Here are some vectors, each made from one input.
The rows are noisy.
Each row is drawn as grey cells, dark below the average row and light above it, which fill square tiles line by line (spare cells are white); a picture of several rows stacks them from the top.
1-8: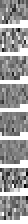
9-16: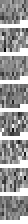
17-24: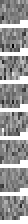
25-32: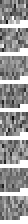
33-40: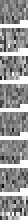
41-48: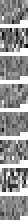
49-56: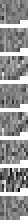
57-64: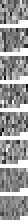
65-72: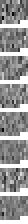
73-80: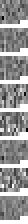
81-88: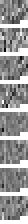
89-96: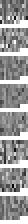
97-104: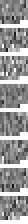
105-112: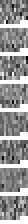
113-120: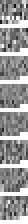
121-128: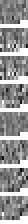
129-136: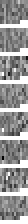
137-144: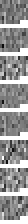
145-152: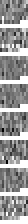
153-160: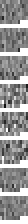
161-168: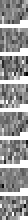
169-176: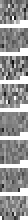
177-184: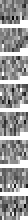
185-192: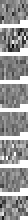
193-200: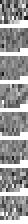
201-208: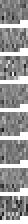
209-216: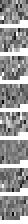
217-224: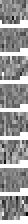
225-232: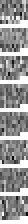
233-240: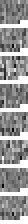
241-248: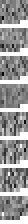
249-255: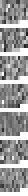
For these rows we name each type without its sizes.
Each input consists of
either a label, or a node of a tree and a true/false value.
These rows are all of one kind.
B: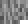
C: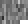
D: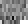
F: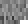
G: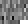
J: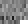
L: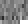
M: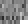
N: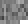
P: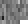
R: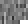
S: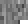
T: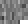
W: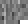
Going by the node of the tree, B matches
F, G and J.
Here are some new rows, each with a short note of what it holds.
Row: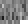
a node of a tree and a true/false value
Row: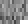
a node of a tree and a true/false value
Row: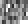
a label
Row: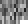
a label
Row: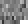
a node of a tree and a true/false value
